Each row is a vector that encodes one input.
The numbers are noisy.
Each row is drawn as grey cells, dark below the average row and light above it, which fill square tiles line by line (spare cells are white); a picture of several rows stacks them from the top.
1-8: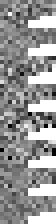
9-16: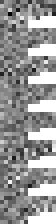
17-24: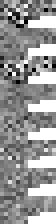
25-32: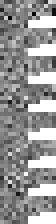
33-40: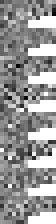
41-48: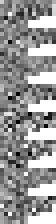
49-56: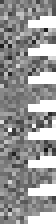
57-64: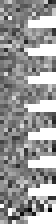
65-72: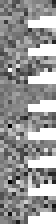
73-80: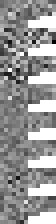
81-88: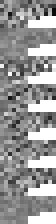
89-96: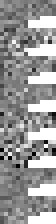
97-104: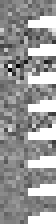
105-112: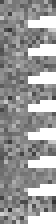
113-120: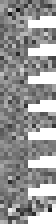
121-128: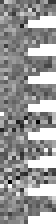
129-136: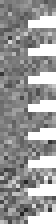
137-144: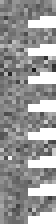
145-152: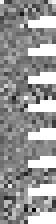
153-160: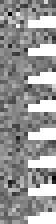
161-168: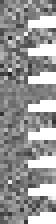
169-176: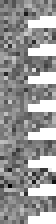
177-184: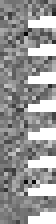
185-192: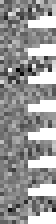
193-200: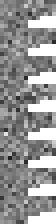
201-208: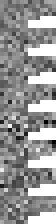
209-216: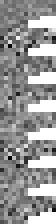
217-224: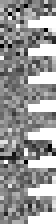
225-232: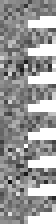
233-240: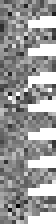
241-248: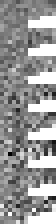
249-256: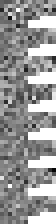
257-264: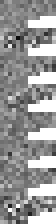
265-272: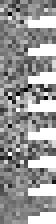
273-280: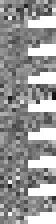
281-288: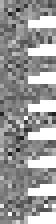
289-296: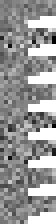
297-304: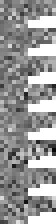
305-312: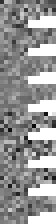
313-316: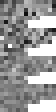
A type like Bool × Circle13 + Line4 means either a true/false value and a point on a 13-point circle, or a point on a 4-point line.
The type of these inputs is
Bool × Label10 + (Label12 + Tree13) × Tree11 + Unit.
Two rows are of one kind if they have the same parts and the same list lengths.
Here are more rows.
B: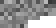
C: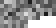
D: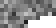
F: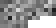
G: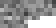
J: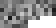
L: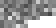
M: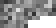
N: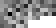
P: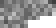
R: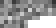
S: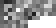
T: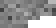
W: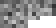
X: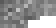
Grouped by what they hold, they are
B, C, D, S, X
F, L, M, P, T
G, J, N, W
R

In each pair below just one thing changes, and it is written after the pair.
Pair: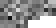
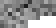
the label
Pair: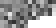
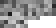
the node of the tree
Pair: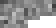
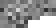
the node of the tree
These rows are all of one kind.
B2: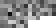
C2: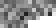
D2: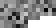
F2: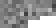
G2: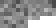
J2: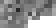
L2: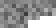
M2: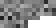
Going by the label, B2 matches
C2 and L2.
